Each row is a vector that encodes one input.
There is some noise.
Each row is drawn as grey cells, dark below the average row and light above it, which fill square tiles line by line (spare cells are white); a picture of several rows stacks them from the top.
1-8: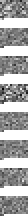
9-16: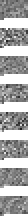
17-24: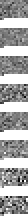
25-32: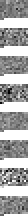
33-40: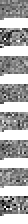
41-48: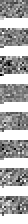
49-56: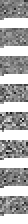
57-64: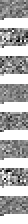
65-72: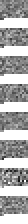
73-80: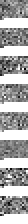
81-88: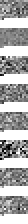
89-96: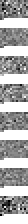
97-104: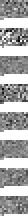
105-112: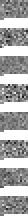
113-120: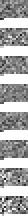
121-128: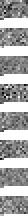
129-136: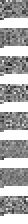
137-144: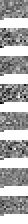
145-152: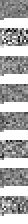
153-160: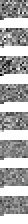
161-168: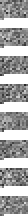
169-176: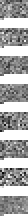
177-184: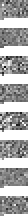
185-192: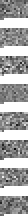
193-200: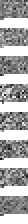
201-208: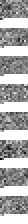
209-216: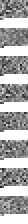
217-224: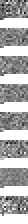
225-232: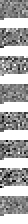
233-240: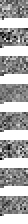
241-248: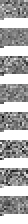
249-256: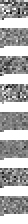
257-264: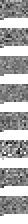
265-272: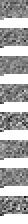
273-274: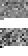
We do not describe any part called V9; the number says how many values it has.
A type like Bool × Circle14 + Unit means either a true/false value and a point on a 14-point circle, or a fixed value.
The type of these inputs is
(Bool × V9 + Unit) × Label5 × Line10 × Tree13.
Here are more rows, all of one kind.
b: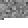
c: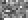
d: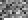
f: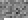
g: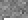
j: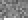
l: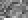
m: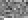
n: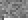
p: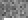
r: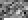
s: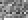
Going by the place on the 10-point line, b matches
l and m.
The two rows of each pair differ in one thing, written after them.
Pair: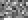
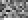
the node of the tree
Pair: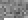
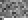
the place on the 10-point line
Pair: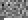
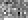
the label
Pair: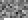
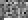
the true/false value
